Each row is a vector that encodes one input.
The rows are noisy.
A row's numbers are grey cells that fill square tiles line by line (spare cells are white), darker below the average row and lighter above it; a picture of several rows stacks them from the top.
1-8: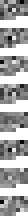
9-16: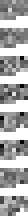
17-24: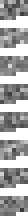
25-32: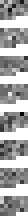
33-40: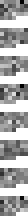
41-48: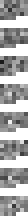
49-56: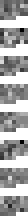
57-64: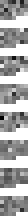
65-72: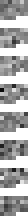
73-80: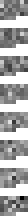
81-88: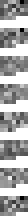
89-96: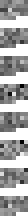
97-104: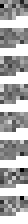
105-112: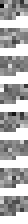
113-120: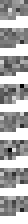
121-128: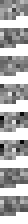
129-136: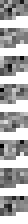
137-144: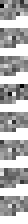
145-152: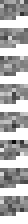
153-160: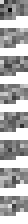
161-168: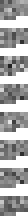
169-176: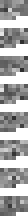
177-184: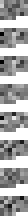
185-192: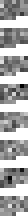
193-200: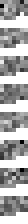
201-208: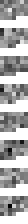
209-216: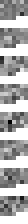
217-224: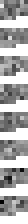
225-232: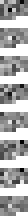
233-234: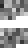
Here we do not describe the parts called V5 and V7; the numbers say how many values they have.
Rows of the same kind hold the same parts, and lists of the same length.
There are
3 kinds of row.
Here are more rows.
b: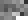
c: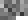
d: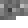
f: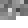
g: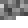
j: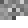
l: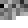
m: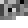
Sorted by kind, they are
b, f
c, d, g, j
l, m

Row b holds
a point on a 4-point line, a point on a 6-point line and a value of V5.
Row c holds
a point on a 4-point line, a point on a 6-point line and three true/false values.
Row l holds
a point on a 6-point line and a value of V7.
